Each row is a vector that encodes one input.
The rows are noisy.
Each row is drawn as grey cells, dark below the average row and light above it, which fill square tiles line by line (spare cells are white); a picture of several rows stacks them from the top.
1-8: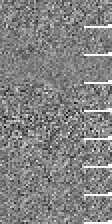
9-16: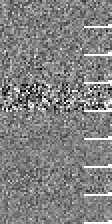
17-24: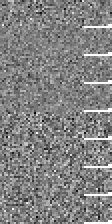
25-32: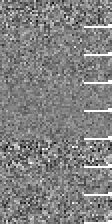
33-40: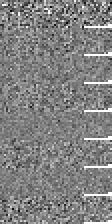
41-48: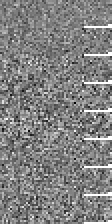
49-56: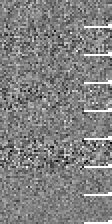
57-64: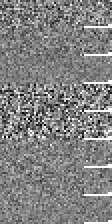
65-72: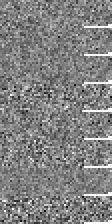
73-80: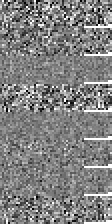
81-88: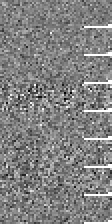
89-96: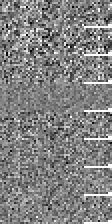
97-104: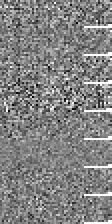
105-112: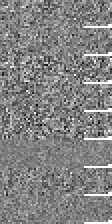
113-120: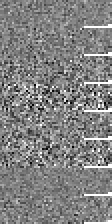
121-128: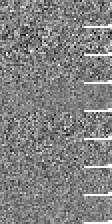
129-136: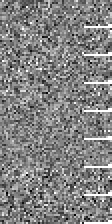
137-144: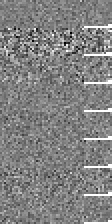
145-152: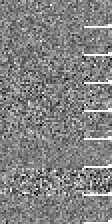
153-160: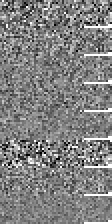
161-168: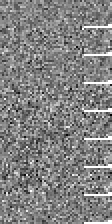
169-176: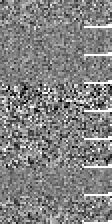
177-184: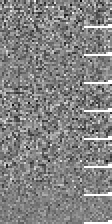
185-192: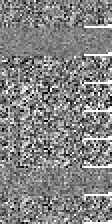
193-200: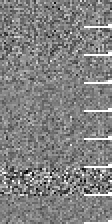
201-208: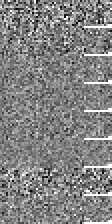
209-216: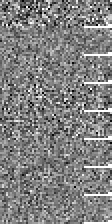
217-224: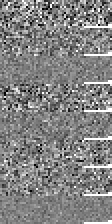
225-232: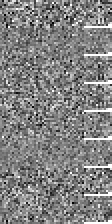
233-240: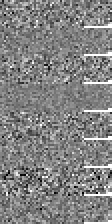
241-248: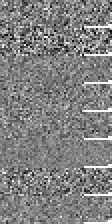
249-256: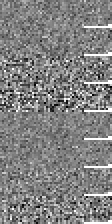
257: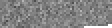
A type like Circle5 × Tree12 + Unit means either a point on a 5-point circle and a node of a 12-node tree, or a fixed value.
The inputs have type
List3(Bool × Line5).
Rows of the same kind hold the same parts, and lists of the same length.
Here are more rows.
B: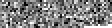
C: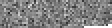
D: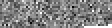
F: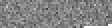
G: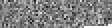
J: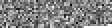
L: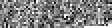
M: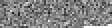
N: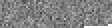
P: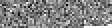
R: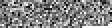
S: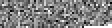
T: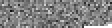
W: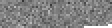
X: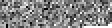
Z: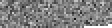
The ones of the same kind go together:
B
C, D, G, J, L, M, R, W
F, N, P, X, Z
S, T

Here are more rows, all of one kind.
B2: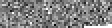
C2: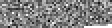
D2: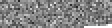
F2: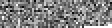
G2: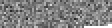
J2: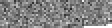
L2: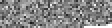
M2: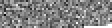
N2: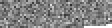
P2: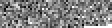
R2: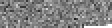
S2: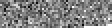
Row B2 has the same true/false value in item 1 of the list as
C2, D2 and L2.
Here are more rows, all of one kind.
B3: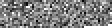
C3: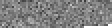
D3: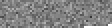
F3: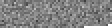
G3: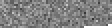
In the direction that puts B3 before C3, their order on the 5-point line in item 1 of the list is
F3, B3, D3, G3, C3.
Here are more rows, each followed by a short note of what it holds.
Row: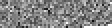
a list of two items
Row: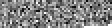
the empty list
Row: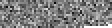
a list of three items
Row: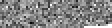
a list of one item
